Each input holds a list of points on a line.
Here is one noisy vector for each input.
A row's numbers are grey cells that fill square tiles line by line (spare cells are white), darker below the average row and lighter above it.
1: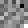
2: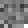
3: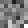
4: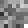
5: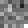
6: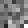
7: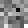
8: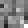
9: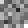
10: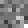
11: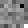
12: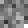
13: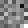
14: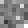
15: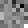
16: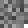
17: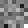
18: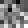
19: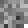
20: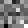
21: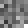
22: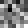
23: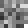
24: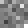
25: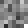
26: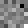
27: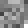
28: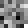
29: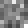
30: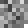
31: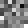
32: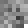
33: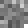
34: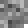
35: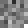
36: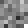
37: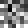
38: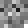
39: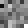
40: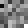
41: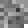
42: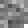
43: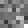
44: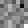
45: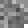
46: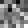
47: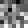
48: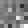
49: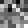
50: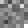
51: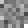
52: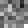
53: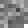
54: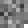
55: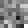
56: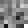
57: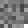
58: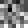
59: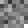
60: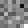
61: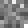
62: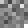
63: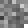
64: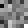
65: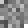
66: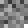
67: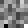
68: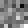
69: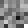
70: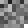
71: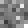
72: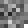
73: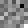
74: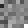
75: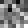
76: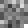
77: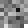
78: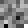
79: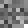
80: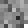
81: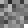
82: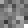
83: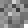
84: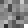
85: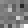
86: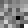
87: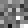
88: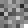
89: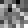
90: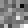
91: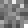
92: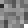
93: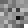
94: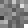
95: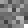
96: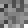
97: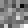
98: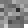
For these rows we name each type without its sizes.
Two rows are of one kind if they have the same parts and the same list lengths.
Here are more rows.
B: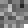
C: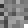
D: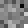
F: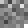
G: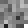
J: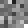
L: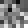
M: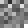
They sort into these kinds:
B, F, M
C, D, G, J
L

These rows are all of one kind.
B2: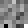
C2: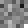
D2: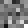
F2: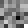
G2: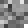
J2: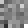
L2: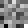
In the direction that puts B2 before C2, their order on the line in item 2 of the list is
G2, F2, D2, B2, J2, L2, C2.
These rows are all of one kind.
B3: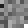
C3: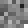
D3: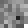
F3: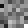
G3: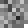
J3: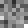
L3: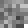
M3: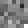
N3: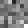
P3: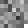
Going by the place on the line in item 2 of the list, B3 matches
C3, L3 and M3.
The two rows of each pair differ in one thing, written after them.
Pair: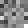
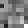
the place on the line in item 2 of the list
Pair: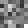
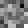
the place on the line in item 2 of the list
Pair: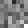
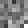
the place on the line in item 2 of the list
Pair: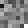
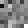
the place on the line in item 2 of the list
